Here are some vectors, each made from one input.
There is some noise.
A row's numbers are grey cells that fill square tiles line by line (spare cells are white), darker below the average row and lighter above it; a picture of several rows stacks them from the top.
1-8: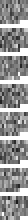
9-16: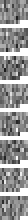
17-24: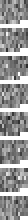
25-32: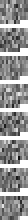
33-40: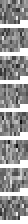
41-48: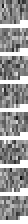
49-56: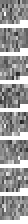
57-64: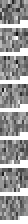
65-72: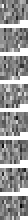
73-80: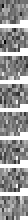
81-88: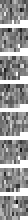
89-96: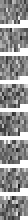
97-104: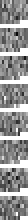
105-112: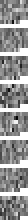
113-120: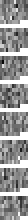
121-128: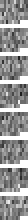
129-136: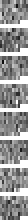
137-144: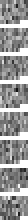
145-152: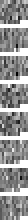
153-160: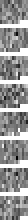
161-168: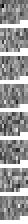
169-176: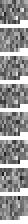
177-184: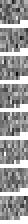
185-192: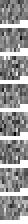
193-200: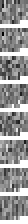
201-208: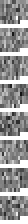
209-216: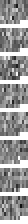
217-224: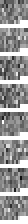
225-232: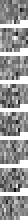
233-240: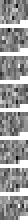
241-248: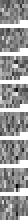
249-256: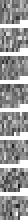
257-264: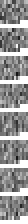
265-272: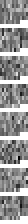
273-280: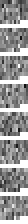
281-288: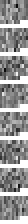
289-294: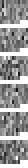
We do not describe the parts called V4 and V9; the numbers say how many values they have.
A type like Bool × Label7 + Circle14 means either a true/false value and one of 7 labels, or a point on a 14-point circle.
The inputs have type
(Line6 + V4) × List2(Line7) × V9.
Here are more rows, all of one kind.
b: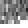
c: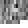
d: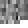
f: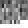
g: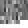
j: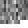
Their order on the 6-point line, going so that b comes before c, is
b, j, g, f, c, d.
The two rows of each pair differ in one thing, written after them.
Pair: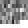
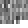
the place on the 7-point line in item 1 of the list
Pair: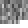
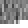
the value of V9
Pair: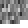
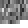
the place on the 7-point line in item 2 of the list
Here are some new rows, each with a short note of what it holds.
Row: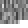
a point on a 6-point line and a value of V9, together with a list of two items
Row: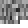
a value of V4 and a value of V9, together with the empty list
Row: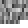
a value of V4 and a value of V9, together with a list of two items
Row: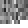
a point on a 6-point line and a value of V9, together with a list of one item
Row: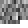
a value of V4 and a value of V9, together with the empty list
